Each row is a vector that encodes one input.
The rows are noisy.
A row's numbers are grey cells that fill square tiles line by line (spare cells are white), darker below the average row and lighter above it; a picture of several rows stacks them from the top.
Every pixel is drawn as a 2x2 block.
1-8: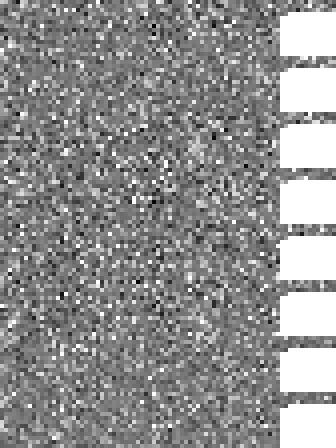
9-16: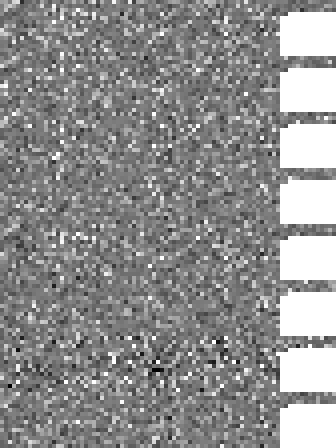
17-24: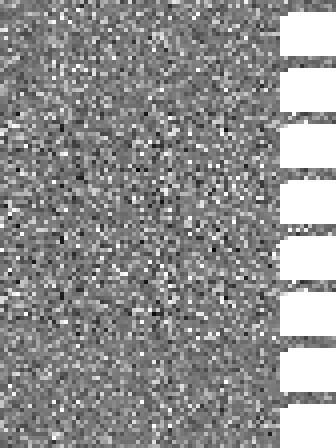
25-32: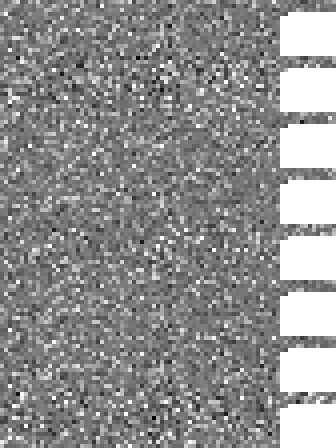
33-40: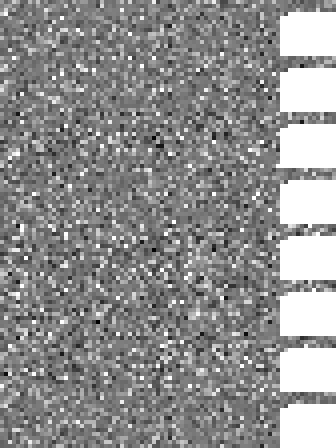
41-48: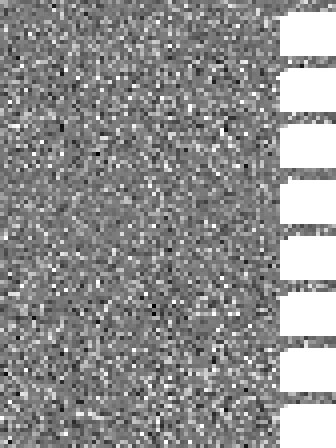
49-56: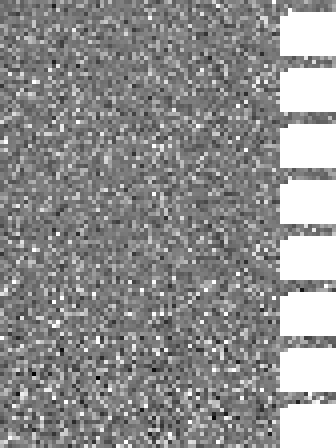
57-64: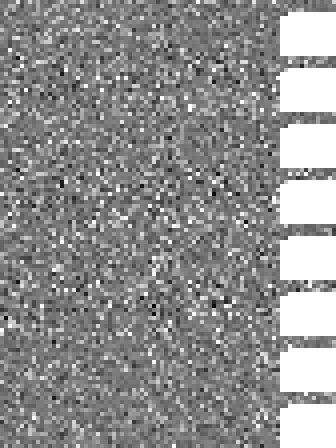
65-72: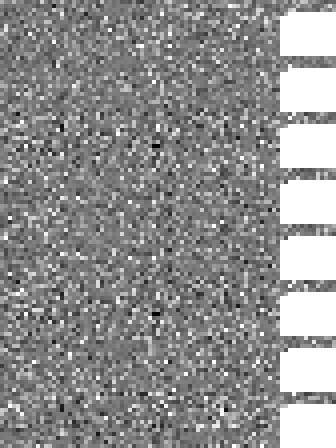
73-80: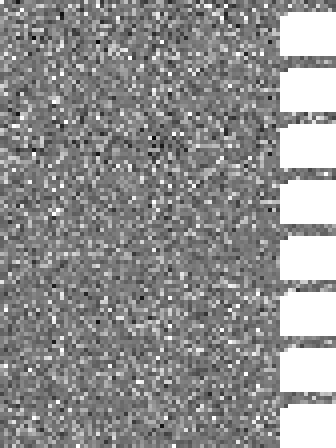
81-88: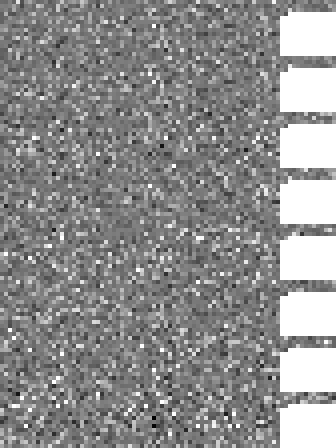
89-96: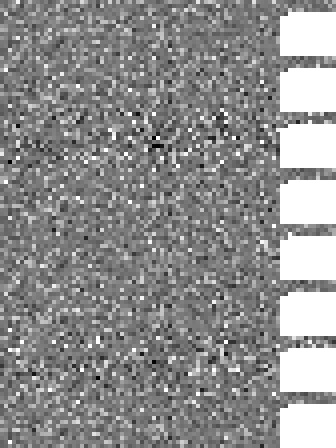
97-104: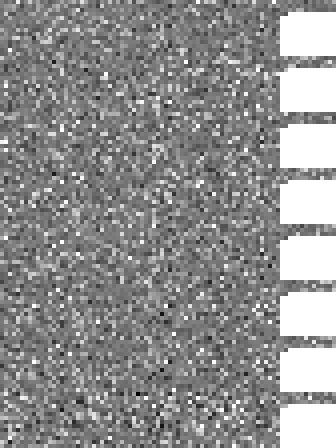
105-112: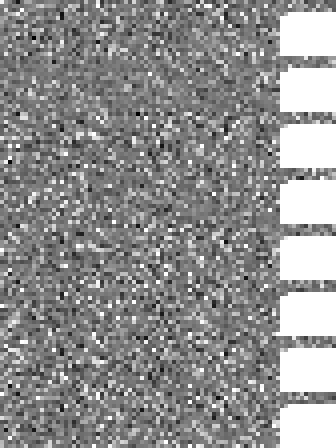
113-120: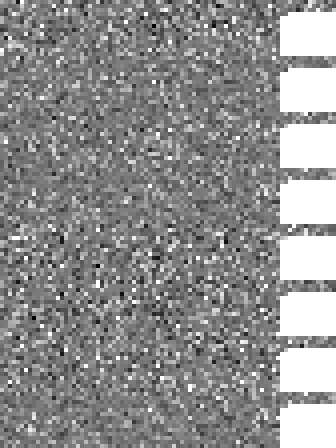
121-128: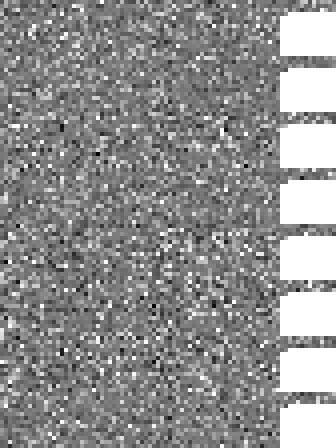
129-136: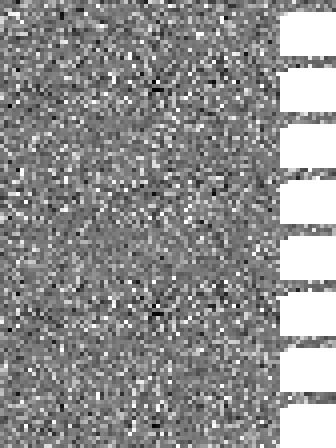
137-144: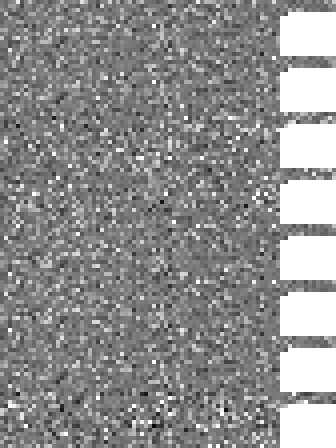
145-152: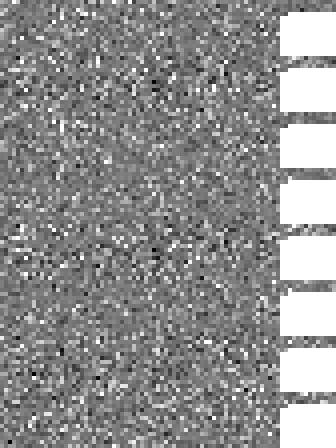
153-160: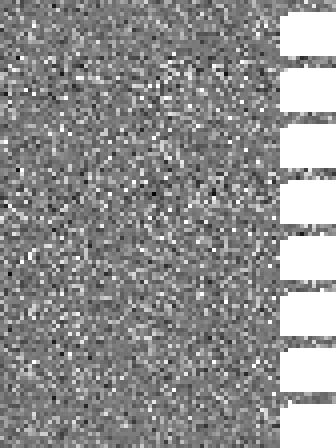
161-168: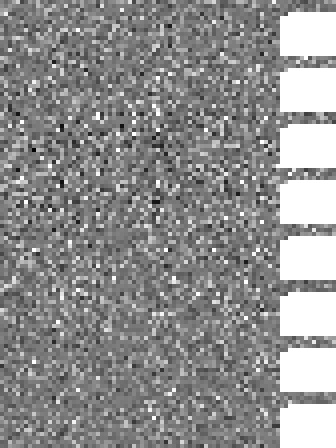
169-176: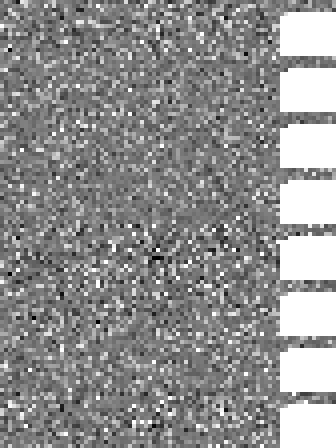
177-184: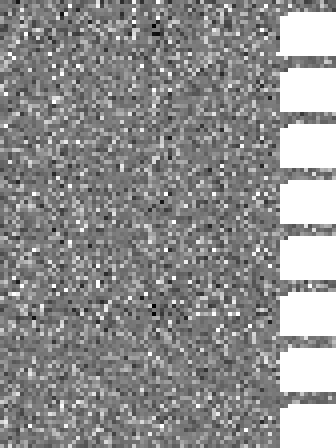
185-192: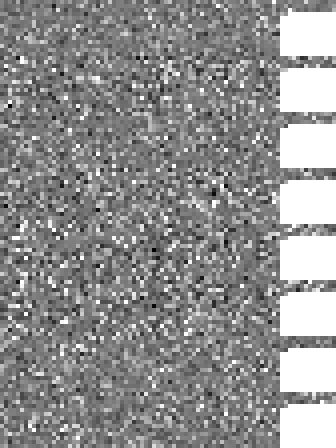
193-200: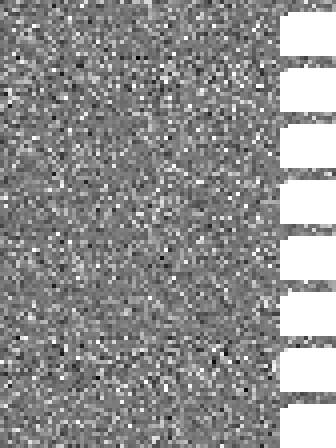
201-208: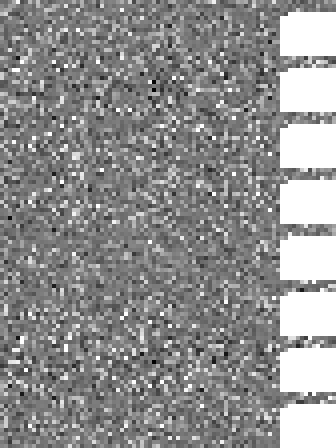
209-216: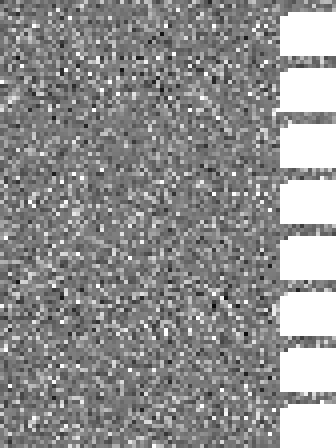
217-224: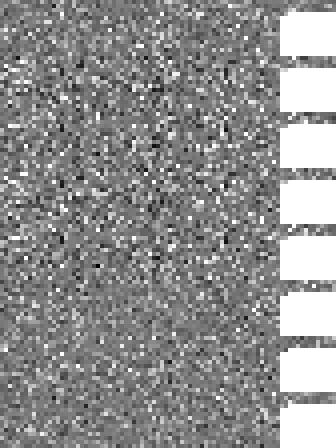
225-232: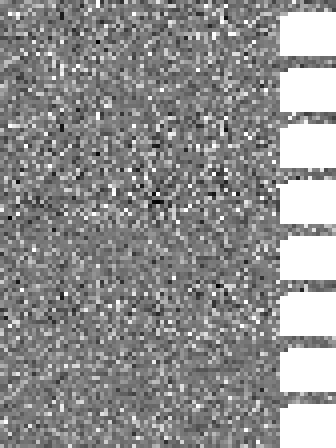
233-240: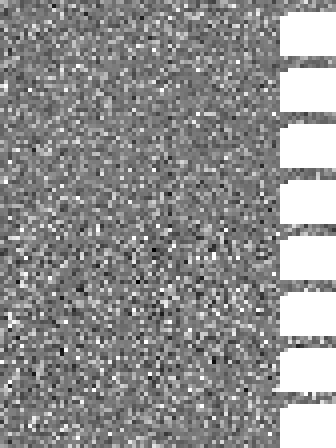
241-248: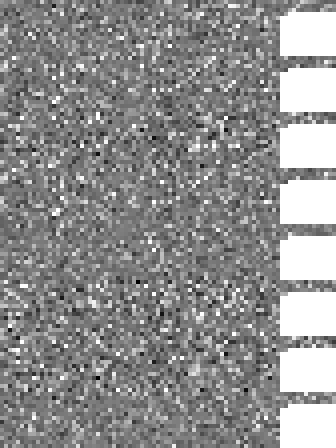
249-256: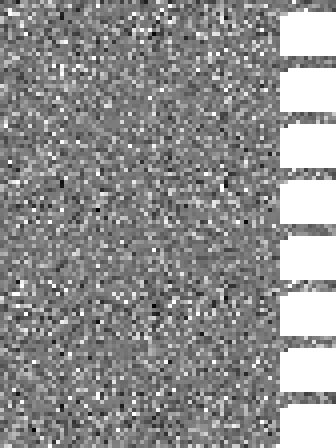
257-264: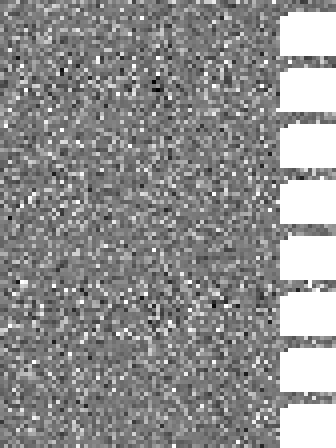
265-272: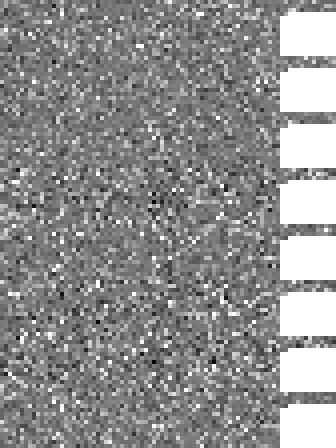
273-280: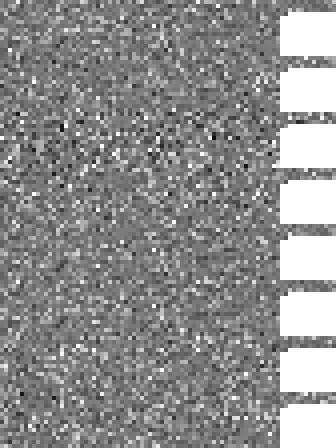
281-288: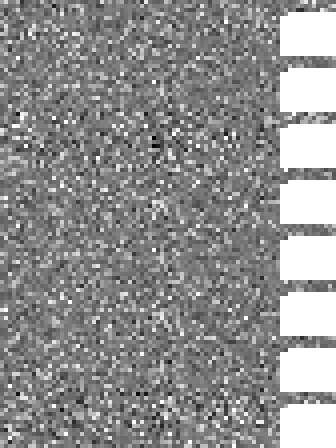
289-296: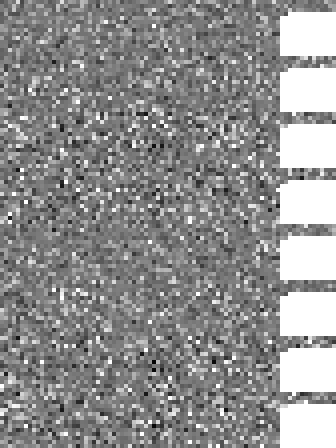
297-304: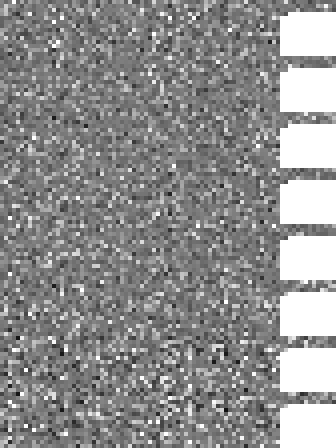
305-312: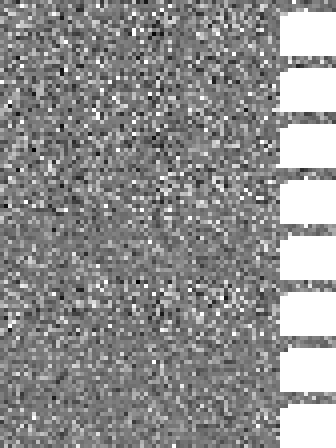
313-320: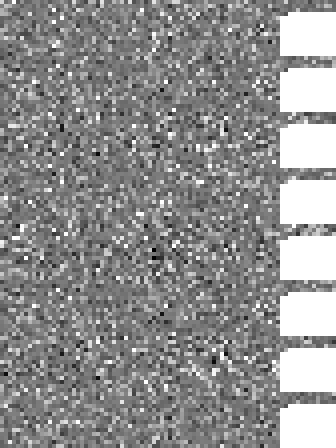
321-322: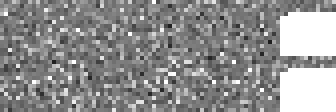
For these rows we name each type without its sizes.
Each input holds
either a node of a tree and three true/false values, or a list of points on a line.
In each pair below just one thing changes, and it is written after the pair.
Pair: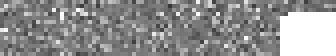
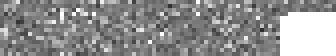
the place on the line in item 2 of the list
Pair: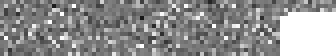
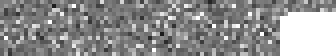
the place on the line in item 2 of the list
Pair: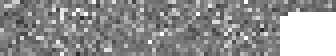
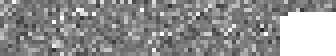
the place on the line in item 1 of the list
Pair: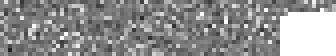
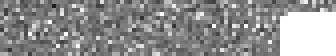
the place on the line in item 2 of the list
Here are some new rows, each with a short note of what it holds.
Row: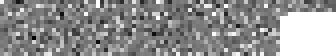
a node of a tree and three true/false values
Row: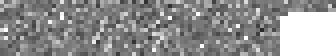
a list of two items
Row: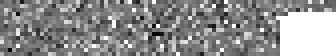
the empty list
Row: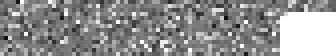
a node of a tree and three true/false values
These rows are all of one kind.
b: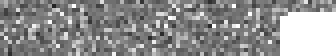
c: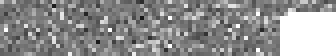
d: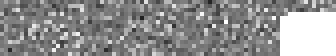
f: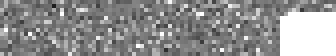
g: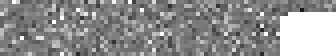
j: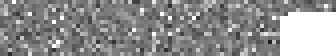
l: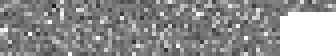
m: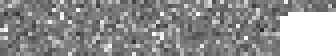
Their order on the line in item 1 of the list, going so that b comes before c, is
b, d, c, f, l, m, g, j.
